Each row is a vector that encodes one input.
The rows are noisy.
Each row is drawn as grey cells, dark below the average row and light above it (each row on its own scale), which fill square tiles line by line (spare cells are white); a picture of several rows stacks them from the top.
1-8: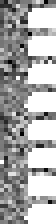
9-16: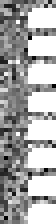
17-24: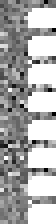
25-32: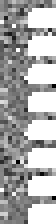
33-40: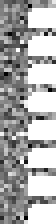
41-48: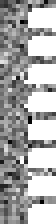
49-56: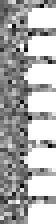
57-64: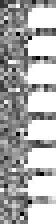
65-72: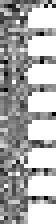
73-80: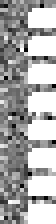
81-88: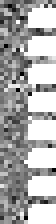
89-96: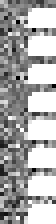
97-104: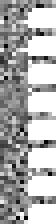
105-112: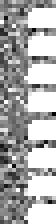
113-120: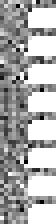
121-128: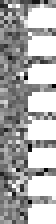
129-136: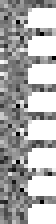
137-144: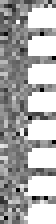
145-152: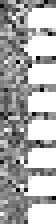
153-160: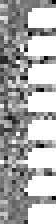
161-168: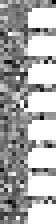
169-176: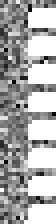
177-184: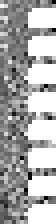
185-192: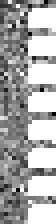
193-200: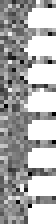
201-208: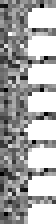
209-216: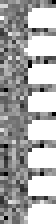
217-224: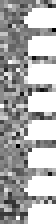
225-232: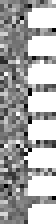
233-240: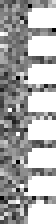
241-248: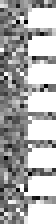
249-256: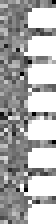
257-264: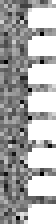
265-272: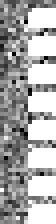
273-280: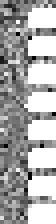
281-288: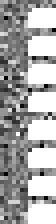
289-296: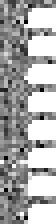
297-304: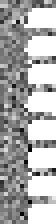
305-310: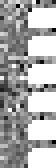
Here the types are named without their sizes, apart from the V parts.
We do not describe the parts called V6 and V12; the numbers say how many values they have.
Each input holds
a value of V12, together with either a point on a line and a true/false value, or a value of V6.
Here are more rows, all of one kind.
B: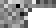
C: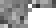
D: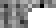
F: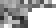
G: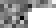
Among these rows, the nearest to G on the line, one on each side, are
D and F.
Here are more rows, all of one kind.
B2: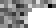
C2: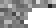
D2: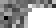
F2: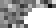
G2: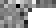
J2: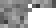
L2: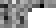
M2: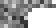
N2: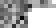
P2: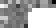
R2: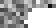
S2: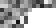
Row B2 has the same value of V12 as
C2, F2 and R2.
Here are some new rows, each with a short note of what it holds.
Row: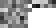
a value of V6 and a value of V12
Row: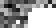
a value of V6 and a value of V12
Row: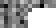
a point on a line, a true/false value and a value of V12
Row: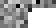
a point on a line, a true/false value and a value of V12
